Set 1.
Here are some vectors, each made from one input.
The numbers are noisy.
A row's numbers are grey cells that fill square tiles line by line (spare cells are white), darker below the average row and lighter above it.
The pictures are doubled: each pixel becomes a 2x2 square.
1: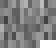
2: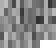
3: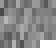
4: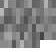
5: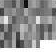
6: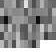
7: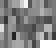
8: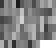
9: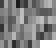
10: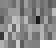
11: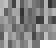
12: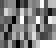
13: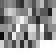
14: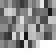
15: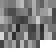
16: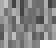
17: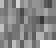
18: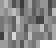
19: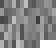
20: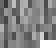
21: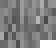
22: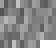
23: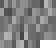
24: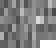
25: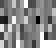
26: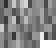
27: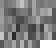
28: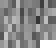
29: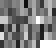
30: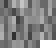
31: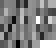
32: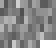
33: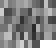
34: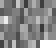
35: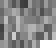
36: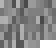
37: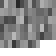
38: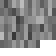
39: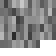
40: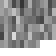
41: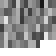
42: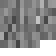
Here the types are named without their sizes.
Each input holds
three true/false values.
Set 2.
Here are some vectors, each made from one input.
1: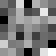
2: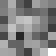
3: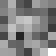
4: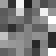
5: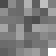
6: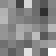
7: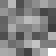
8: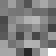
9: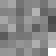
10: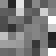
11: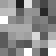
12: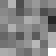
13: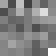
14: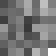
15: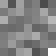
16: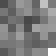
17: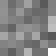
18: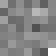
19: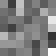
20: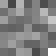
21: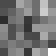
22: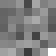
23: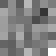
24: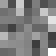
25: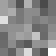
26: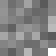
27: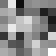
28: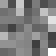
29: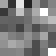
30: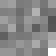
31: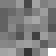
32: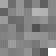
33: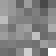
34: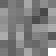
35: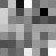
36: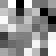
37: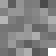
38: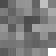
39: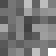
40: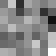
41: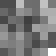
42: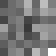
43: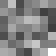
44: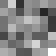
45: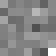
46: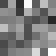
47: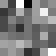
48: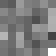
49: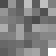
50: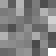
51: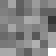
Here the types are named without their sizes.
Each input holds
a point on a line.
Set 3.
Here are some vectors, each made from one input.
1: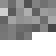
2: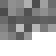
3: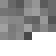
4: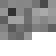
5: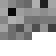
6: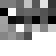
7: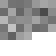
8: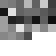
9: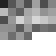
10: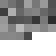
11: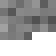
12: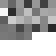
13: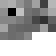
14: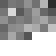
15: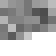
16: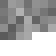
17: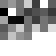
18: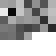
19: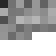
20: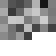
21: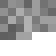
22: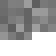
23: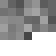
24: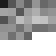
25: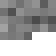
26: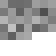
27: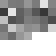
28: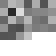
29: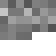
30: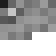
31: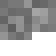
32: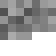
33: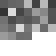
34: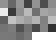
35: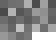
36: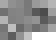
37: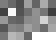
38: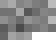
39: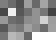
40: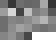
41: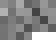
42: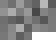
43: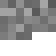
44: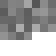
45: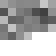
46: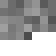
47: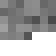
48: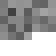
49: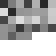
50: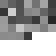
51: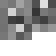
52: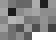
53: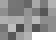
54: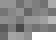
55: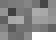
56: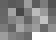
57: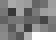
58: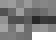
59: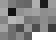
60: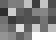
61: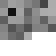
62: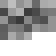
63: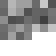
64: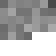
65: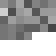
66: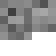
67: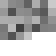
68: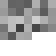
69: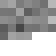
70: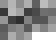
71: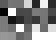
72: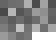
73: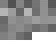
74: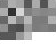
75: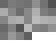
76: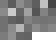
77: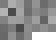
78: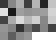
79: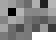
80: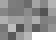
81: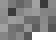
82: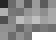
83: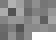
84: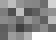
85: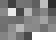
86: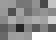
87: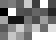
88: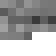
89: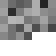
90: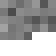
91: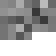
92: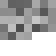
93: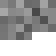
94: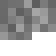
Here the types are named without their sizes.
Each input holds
a label.
